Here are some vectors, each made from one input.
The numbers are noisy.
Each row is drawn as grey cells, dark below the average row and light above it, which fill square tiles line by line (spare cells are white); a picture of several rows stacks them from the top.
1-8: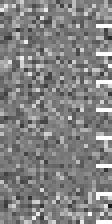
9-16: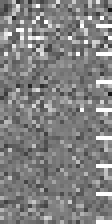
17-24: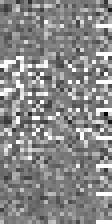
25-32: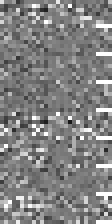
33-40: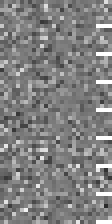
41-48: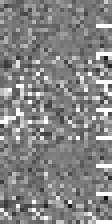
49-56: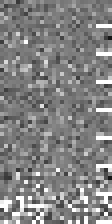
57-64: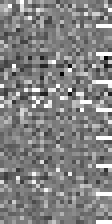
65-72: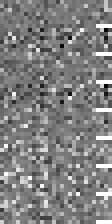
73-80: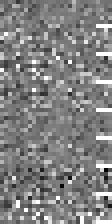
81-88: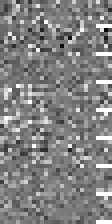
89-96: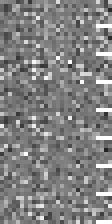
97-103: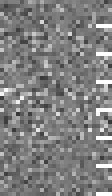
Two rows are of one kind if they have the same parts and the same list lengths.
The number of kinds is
3.
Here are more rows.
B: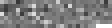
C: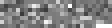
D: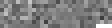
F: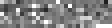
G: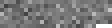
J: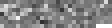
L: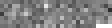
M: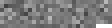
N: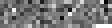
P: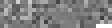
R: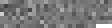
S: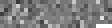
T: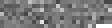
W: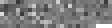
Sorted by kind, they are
B, C, D, F, G, M, P, R, T, W
J, L, S
N

